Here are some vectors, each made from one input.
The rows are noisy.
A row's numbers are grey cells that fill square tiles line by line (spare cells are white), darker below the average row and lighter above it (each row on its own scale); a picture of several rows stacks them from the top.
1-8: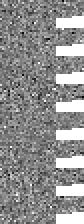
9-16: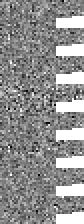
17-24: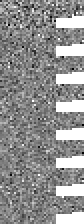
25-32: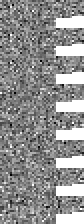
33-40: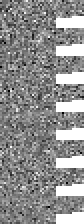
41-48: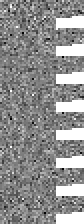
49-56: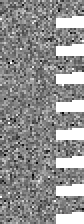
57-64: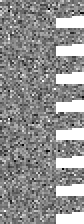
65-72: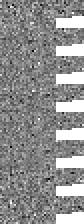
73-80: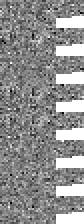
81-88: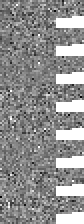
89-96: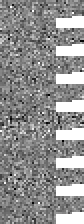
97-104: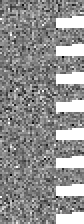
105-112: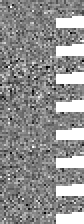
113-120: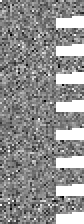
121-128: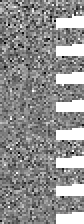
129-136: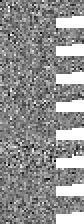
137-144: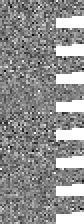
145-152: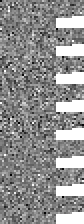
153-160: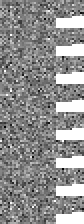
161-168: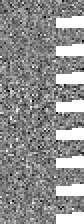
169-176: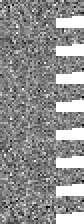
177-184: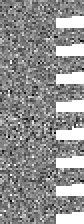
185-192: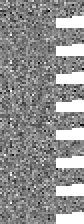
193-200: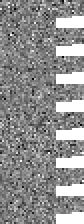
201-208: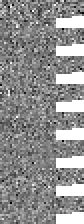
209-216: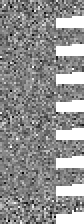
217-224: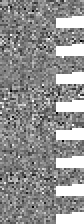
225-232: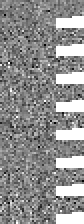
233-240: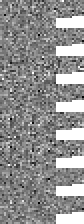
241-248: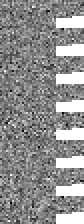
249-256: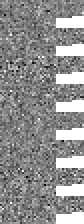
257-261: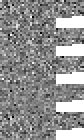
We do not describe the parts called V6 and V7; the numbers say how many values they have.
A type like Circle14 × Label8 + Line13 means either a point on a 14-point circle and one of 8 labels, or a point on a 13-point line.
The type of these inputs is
(Bool × Circle10 × Label5 + Line3 × Line3 × V7) × V6 + Unit.
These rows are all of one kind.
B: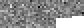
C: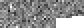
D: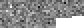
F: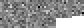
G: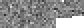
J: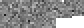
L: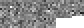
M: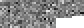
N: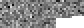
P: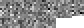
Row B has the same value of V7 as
C, D, G and L.
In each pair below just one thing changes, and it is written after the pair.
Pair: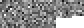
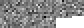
the value of V6
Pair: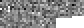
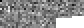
the place on the 10-point circle
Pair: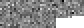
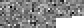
the label
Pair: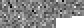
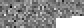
the value of V6
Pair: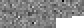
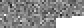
the label
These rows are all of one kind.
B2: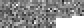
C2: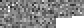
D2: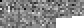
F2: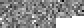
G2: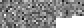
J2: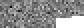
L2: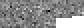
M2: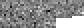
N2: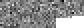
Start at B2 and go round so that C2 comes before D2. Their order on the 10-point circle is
B2, L2, C2, J2, G2, N2, D2, M2, F2.
